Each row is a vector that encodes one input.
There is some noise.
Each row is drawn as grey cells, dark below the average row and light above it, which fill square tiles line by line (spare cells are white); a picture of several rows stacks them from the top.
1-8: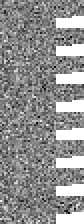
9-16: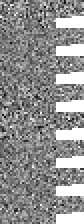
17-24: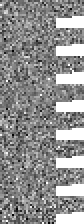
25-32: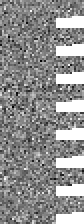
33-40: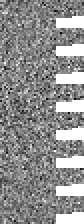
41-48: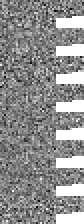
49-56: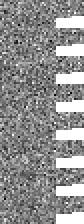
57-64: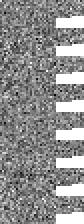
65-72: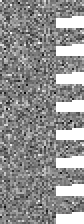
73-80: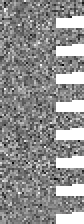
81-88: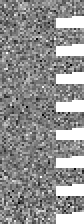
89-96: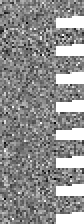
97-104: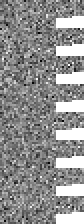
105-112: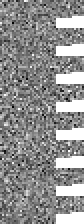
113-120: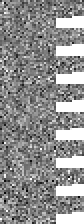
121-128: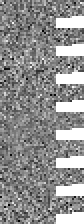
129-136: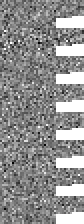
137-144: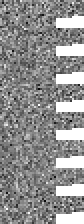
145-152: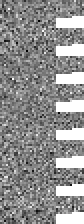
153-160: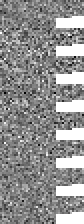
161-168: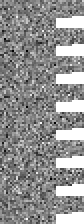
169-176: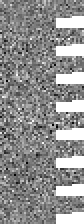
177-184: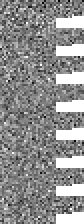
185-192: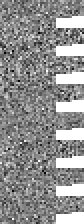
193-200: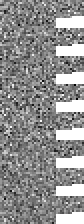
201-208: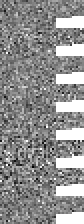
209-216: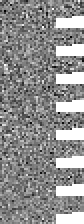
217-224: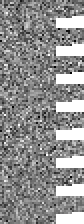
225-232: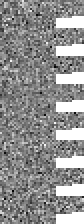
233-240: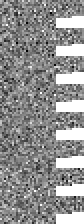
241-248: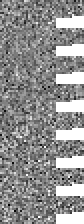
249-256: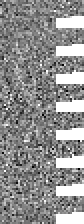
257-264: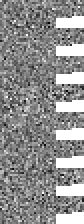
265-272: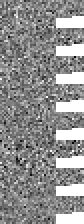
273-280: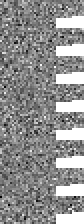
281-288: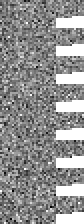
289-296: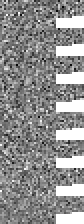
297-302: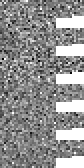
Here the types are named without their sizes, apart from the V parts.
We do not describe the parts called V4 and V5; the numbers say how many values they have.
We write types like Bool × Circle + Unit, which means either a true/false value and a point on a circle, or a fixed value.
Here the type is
(Bool × V5 + Tree) × (Circle + V4).
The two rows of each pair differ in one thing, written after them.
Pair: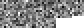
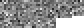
the value of V5
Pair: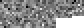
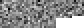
the true/false value
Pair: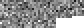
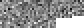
the true/false value
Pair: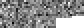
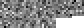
the value of V4
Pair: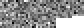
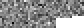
the true/false value
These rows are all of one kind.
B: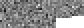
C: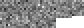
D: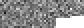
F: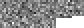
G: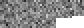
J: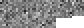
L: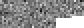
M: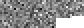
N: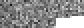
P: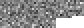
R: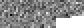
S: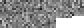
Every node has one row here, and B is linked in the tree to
S.
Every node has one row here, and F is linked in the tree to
N and P.
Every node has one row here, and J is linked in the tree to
G and R.
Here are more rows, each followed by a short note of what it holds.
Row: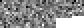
a true/false value, a value of V4 and a value of V5
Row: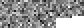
a true/false value, a value of V4 and a value of V5
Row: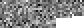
a true/false value, a value of V4 and a value of V5
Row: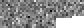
a point on a circle and a node of a tree
